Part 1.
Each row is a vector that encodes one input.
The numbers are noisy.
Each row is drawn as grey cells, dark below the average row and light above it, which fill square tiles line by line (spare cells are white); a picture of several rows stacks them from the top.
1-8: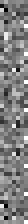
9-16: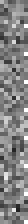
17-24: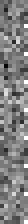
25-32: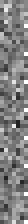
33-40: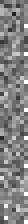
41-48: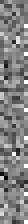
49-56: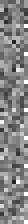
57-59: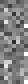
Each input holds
a point on a 6-point line and three true/false values.
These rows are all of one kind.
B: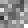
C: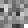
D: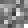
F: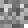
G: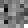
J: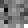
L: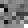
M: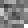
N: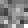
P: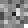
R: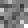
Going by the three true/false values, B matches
C, F and P.
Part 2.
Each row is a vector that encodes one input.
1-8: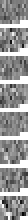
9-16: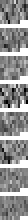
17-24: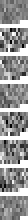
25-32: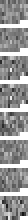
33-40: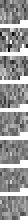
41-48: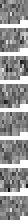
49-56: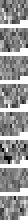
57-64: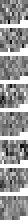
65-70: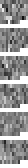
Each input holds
a point on a 6-point line and four true/false values.
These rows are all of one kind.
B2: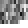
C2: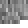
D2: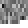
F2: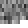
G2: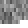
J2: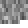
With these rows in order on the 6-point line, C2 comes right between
D2 and J2.
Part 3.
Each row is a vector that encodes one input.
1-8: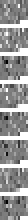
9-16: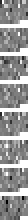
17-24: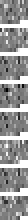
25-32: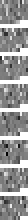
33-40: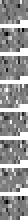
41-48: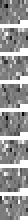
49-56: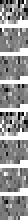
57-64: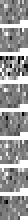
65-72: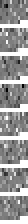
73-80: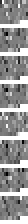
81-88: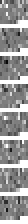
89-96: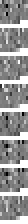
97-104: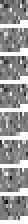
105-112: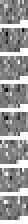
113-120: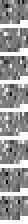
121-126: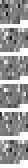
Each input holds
either a fixed value, or one of 9 labels and a true/false value.
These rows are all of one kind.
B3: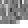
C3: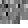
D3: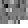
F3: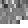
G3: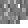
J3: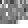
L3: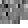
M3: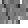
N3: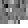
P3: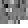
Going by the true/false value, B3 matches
G3 and J3.
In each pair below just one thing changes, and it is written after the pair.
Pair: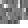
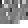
the label
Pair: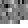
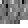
the label
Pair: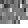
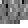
the label
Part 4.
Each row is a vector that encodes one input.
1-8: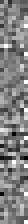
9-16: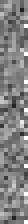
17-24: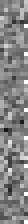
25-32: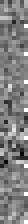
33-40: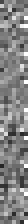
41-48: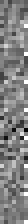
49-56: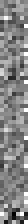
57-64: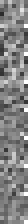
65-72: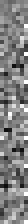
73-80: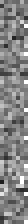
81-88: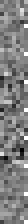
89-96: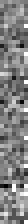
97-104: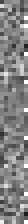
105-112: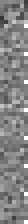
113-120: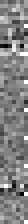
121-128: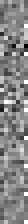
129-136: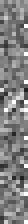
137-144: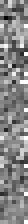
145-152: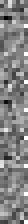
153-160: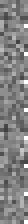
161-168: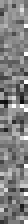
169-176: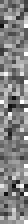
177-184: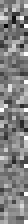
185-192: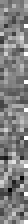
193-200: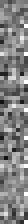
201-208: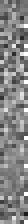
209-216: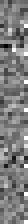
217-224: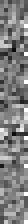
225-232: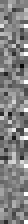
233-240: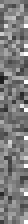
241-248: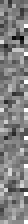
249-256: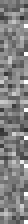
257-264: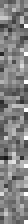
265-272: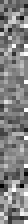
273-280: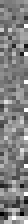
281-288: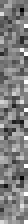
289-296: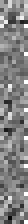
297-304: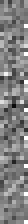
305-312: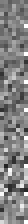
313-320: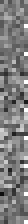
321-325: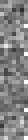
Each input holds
either a point on a 4-point line, or a point on a 16-point line.
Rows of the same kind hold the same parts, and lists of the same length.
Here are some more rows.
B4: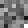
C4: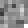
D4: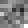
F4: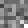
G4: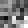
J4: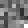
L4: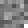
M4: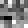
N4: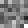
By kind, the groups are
B4, C4, F4, J4, L4, N4
D4, G4, M4

